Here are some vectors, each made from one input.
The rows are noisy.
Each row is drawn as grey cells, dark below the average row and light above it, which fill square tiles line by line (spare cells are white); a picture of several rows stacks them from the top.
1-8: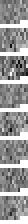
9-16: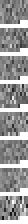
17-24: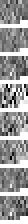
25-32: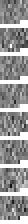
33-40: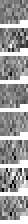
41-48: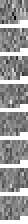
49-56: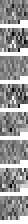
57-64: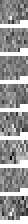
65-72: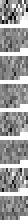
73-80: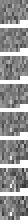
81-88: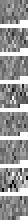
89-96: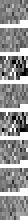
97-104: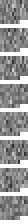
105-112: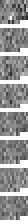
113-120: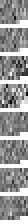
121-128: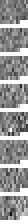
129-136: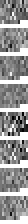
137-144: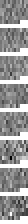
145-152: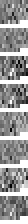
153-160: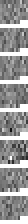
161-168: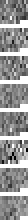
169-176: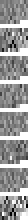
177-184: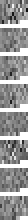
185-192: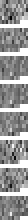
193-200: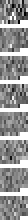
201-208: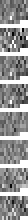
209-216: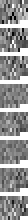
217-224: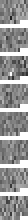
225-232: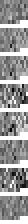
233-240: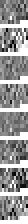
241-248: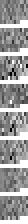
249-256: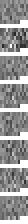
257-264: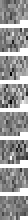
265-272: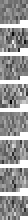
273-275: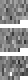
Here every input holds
either a point on an 8-point line and a true/false value, or a list of up to two items, each a point on a 3-point line and a point on a 4-point line.
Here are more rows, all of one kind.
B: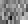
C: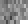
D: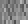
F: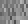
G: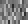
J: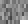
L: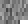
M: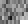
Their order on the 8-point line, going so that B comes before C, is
M, L, J, B, D, F, G, C.
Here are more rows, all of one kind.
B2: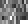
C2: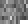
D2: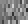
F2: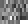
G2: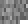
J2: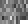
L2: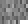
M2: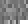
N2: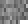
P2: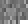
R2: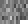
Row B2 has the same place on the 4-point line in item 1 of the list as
D2, J2, L2 and R2.
